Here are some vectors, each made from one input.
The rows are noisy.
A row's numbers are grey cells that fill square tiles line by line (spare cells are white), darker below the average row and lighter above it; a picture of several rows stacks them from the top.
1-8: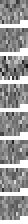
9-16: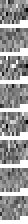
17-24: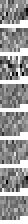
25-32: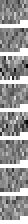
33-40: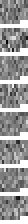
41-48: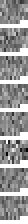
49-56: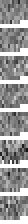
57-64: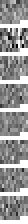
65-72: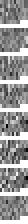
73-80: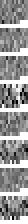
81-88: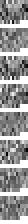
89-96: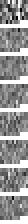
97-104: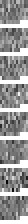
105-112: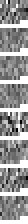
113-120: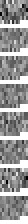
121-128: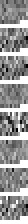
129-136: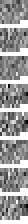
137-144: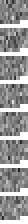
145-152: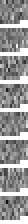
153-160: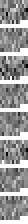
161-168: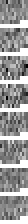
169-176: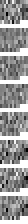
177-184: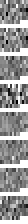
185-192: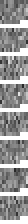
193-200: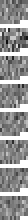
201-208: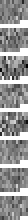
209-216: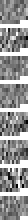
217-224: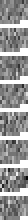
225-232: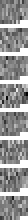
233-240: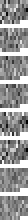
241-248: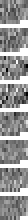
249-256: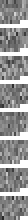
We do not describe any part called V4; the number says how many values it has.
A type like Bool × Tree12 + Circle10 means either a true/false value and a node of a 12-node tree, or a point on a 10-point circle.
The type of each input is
Bool × (Circle11 × List2(V4) + Unit).
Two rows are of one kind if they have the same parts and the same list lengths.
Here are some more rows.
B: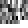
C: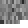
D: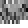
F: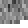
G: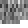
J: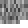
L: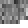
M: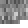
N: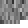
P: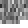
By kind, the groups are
B
C, N
D, G, J, P
F, L, M

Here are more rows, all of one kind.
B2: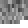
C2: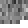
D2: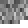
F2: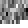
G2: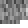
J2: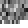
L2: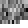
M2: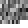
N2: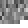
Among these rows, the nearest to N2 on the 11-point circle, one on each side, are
D2 and L2.
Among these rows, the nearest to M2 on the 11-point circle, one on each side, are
C2 and J2.
